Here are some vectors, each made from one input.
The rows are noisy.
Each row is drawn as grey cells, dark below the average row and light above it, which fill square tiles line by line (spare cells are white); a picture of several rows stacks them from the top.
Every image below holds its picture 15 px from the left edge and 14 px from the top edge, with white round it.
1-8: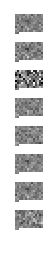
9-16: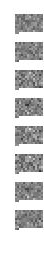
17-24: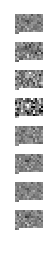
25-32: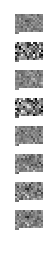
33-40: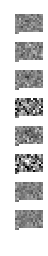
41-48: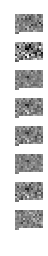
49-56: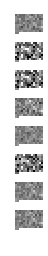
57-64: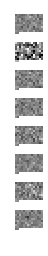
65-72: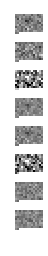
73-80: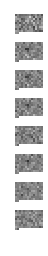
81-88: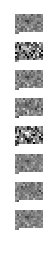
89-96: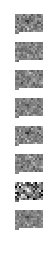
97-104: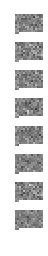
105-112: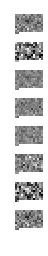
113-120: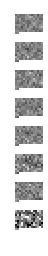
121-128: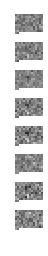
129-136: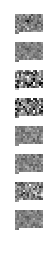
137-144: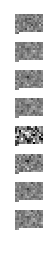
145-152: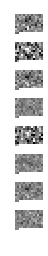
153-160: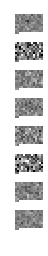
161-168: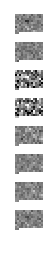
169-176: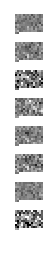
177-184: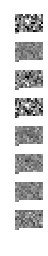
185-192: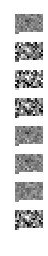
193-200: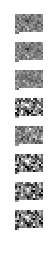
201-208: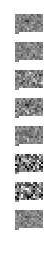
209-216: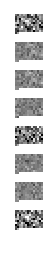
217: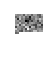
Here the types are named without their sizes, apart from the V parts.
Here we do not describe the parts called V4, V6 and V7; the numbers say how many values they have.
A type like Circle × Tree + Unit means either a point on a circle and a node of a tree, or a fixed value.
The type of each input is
Bool × Tree × (V4 × V6 + V7) + Circle.
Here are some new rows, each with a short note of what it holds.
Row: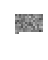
a node of a tree, a true/false value and a value of V7
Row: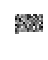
a point on a circle
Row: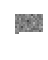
a node of a tree, a true/false value, a value of V4 and a value of V6
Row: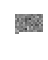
a node of a tree, a true/false value and a value of V7
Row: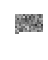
a node of a tree, a true/false value and a value of V7
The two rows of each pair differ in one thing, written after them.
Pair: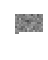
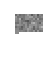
the value of V4
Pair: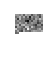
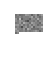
the true/false value
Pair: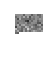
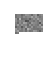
the true/false value
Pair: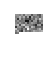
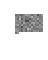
the true/false value
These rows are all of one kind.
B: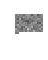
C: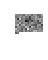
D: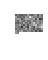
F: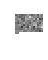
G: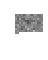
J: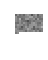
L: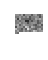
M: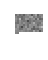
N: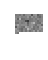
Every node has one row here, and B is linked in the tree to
D and F.
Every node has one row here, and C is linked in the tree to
G and N.
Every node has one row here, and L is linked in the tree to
G.
